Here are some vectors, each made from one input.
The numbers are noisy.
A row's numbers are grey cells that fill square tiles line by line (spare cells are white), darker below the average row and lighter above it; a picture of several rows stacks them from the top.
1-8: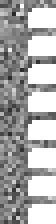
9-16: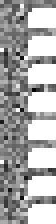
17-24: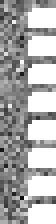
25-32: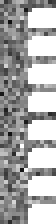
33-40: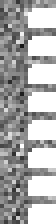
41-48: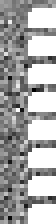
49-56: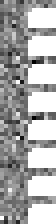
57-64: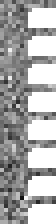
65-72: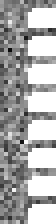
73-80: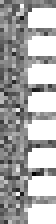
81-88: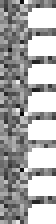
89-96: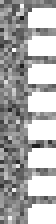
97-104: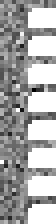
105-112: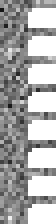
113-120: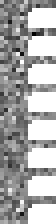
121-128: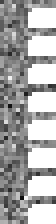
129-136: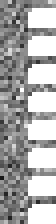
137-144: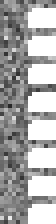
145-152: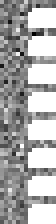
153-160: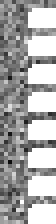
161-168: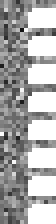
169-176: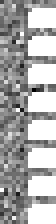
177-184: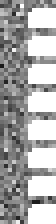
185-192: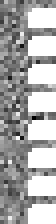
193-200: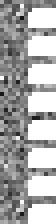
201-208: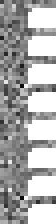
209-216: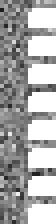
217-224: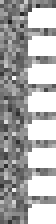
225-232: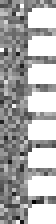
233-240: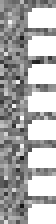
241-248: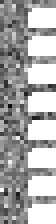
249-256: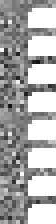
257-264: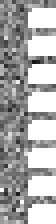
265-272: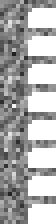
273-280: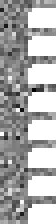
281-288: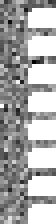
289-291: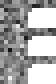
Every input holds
either a point on a 15-point circle, or a node of an 8-node tree.
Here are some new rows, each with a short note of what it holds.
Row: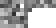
a node of an 8-node tree
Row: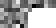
a node of an 8-node tree
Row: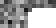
a node of an 8-node tree
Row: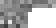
a point on a 15-point circle
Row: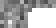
a point on a 15-point circle
